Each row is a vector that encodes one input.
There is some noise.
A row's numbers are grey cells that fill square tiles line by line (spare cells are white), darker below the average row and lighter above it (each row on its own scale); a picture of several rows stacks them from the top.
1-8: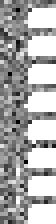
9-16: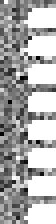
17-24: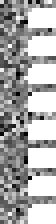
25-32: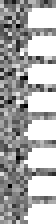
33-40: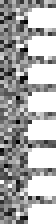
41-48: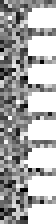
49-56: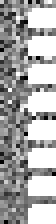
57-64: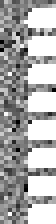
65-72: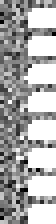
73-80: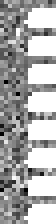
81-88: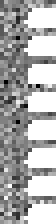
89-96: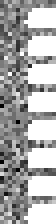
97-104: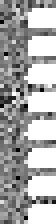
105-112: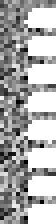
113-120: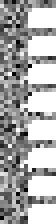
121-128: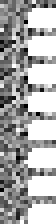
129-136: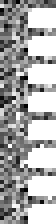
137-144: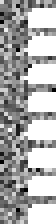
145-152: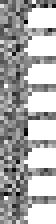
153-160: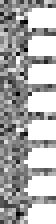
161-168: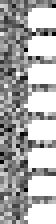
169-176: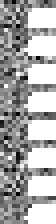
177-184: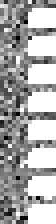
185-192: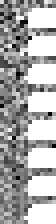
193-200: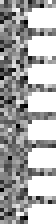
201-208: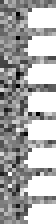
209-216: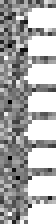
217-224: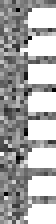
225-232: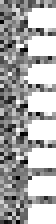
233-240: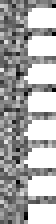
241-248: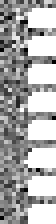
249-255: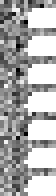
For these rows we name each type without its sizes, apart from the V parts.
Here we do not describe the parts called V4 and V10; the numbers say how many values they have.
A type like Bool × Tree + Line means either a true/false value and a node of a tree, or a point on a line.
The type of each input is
Bool × Bool × Bool + (Line + V4) × Tree + V10.
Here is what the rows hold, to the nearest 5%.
About 45% of them hold a node of a tree, together with either a point on a line, or a value of V4. About 30% of them hold three true/false values. The rest hold a value of V10.
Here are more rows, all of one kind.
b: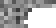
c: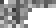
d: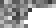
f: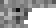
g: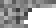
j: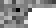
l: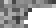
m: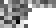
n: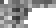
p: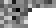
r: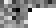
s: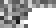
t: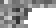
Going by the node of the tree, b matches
f and g.
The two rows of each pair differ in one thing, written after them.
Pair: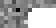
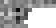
the place on the line
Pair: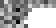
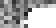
the place on the line
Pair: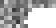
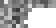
the place on the line
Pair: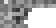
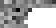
the place on the line
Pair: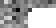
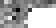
the node of the tree
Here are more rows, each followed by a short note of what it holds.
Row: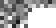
a node of a tree and a value of V4
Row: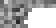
a point on a line and a node of a tree
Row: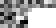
three true/false values
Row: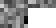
a value of V10
